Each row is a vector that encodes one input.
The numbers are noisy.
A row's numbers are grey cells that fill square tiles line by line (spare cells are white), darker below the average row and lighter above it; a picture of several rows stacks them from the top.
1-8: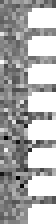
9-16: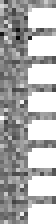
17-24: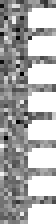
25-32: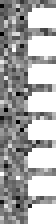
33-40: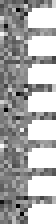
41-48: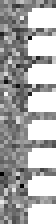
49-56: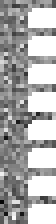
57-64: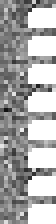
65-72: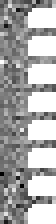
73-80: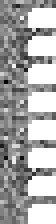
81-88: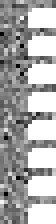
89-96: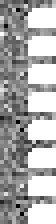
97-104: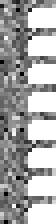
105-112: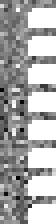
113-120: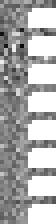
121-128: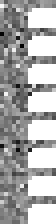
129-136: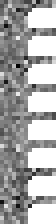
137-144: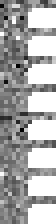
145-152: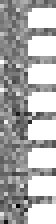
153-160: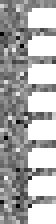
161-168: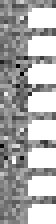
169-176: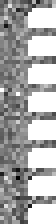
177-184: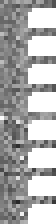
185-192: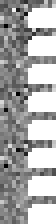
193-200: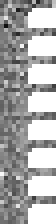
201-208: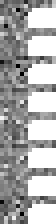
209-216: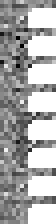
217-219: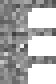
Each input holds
a true/false value, together with either a point on a 7-point line, or a point on a 9-point line.
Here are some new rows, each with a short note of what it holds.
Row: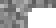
a point on a 7-point line and a true/false value
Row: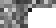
a point on a 9-point line and a true/false value
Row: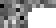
a point on a 9-point line and a true/false value
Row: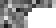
a point on a 9-point line and a true/false value
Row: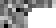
a point on a 9-point line and a true/false value
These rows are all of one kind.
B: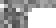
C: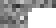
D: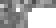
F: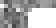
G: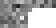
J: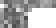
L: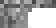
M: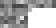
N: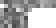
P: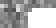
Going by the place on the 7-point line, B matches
F, J and N.
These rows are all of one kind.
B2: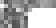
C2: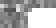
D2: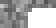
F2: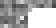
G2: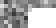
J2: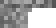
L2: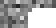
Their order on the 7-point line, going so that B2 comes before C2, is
G2, B2, C2, D2, J2, L2, F2.
